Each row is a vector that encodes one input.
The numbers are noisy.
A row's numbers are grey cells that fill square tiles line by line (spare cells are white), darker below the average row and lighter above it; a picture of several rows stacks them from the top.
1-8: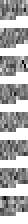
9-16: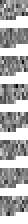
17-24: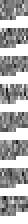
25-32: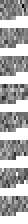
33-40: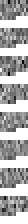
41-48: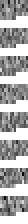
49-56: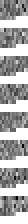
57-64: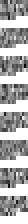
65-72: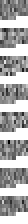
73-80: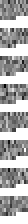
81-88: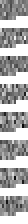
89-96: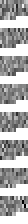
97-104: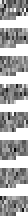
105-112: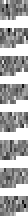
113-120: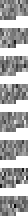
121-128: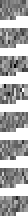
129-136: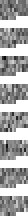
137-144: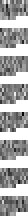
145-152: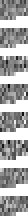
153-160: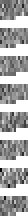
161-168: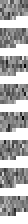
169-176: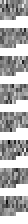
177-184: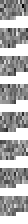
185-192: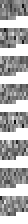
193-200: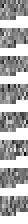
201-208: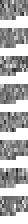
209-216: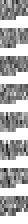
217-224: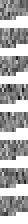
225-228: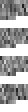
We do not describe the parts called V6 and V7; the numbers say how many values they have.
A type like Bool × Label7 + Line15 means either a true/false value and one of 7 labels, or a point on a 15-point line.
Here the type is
Bool × V7 + (Line4 + List2(Line5)) × V6.
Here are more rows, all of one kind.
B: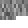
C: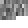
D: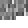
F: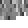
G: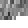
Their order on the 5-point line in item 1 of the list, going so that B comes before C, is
D, G, B, C, F.
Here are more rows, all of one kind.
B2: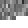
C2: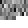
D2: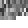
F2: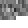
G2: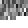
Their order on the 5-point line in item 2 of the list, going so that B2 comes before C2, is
B2, C2, D2, F2, G2.
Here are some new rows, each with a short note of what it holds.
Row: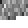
a value of V6, together with the empty list
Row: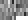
a value of V6, together with the empty list
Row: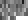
a value of V6, together with a list of two items
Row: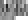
a true/false value and a value of V7
